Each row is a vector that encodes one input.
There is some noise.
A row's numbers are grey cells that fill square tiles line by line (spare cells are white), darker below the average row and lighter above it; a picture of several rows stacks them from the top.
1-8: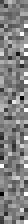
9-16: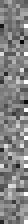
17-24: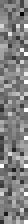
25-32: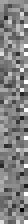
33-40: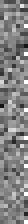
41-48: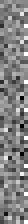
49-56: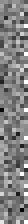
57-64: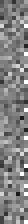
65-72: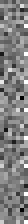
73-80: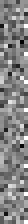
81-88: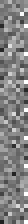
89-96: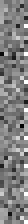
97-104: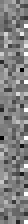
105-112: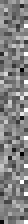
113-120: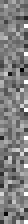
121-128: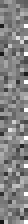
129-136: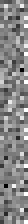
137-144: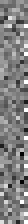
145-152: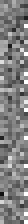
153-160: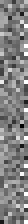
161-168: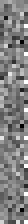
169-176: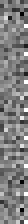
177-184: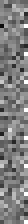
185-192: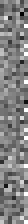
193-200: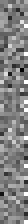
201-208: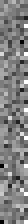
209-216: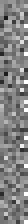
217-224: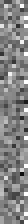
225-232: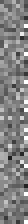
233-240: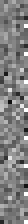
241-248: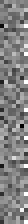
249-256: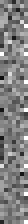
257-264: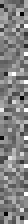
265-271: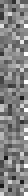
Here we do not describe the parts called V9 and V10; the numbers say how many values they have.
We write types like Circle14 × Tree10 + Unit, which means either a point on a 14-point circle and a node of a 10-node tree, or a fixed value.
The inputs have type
Bool × (Line8 + V10) × V9.
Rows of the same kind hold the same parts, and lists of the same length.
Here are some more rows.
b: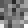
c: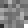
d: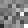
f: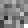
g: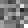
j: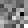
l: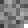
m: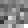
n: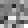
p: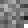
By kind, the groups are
b, g, j
c, d, f, l, m, n, p

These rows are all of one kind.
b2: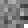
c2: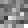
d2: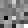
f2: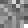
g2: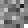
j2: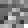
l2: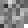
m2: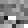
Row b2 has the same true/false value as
c2 and j2.
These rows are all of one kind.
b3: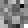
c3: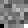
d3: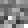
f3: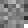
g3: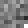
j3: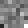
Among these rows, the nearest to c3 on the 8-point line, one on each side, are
d3 and j3.
